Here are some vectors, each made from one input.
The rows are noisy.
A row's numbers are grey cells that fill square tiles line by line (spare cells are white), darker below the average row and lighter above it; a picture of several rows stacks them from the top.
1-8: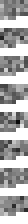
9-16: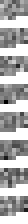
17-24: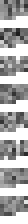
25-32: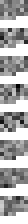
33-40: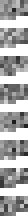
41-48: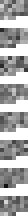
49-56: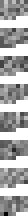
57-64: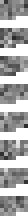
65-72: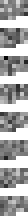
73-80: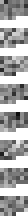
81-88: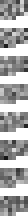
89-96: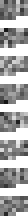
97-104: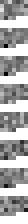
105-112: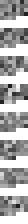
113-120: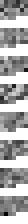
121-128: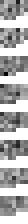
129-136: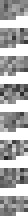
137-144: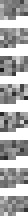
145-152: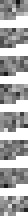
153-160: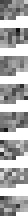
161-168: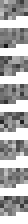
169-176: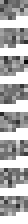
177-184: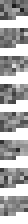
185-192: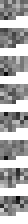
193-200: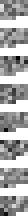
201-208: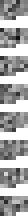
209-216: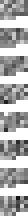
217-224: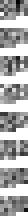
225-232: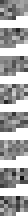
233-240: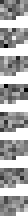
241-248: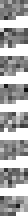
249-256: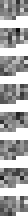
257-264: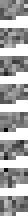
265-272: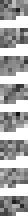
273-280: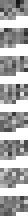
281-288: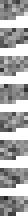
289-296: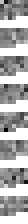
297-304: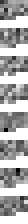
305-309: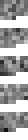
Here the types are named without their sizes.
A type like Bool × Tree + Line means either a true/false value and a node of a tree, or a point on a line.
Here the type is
Bool × Bool × Bool + Circle + Unit.
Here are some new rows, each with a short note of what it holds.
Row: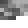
a point on a circle
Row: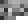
a fixed value
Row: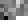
three true/false values
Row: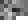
a point on a circle
